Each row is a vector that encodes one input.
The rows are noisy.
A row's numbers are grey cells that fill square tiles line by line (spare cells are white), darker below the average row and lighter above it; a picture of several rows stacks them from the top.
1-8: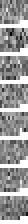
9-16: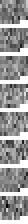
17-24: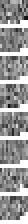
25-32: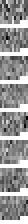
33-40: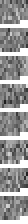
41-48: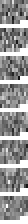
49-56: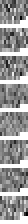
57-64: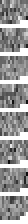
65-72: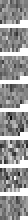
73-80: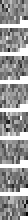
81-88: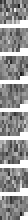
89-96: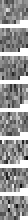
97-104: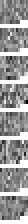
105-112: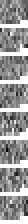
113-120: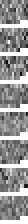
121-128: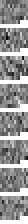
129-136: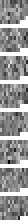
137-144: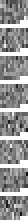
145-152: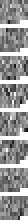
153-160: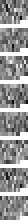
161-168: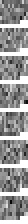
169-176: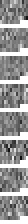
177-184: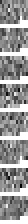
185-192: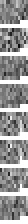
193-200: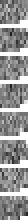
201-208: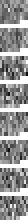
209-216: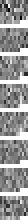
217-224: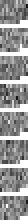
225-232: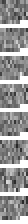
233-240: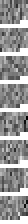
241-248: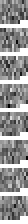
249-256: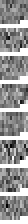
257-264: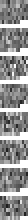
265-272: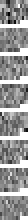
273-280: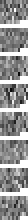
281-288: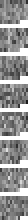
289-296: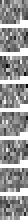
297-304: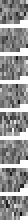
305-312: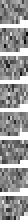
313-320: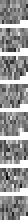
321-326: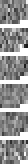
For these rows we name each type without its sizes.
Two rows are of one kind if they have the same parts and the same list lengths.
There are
3 kinds of row.
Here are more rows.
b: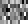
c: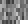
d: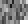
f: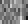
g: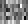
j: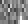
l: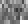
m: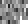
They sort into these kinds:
b, g
c, d, f
j, l, m

